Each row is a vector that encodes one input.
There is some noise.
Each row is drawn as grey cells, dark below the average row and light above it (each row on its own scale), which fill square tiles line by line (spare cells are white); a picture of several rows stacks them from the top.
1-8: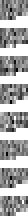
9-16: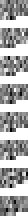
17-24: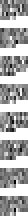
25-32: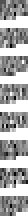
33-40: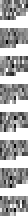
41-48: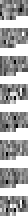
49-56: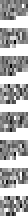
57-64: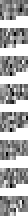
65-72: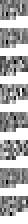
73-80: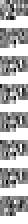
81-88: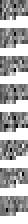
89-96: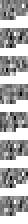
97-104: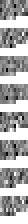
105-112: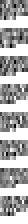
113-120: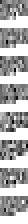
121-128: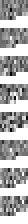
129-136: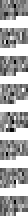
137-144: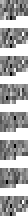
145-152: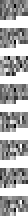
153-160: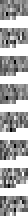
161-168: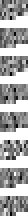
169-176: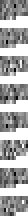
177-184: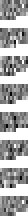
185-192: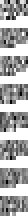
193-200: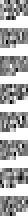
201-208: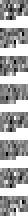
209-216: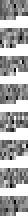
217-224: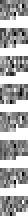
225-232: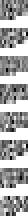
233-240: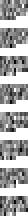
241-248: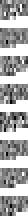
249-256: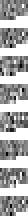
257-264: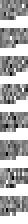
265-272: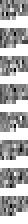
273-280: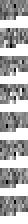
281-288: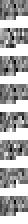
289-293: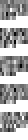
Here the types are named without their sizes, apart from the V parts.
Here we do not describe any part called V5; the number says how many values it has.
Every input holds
either a point on a circle, or a fixed value, or a true/false value and a value of V5.
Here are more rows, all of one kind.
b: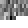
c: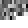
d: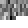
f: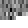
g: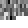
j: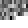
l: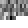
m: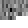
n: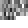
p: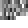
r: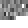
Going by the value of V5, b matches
d, g and l.
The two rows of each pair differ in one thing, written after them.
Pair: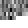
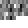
the true/false value
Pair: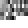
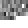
the true/false value
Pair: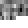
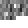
the value of V5
